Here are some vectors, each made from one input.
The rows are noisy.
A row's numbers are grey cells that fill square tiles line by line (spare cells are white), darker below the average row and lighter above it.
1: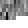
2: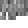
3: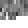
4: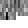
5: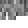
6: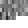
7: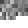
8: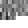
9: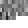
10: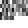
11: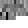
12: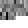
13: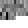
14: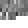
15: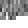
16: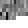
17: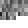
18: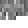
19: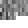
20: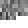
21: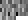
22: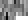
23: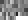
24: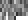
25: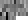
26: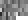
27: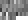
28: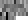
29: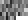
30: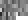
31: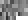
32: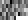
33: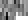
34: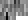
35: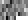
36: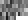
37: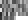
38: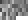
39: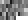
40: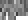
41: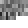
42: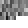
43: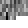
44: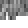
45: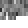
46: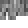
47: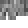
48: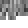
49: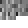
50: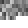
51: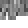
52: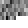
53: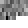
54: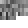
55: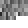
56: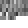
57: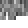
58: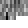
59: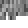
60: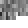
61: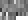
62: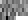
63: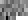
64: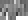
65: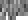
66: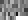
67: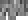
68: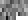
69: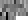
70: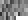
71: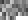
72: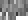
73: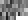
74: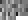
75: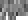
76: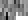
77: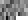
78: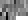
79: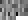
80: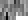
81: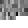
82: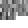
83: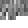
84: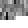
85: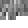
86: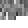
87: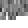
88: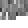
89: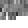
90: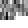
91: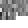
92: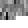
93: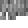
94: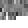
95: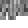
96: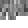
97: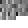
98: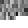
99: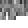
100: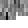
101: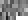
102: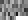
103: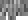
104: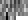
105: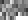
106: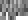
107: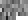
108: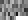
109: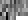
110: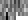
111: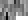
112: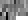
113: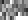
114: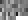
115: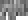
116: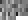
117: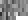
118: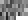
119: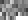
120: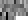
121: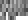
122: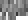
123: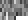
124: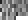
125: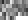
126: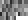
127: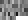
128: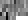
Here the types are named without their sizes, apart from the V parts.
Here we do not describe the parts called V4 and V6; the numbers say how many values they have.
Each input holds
a true/false value, together with either a point on a line, or a value of V4 and a value of V6.
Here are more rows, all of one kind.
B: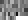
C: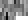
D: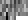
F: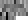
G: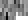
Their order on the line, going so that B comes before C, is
F, B, D, C, G.
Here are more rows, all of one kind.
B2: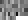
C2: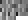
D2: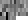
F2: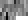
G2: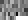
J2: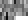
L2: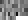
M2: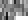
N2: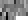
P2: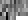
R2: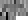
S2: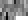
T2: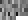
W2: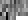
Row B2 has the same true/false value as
C2, G2, L2 and T2.
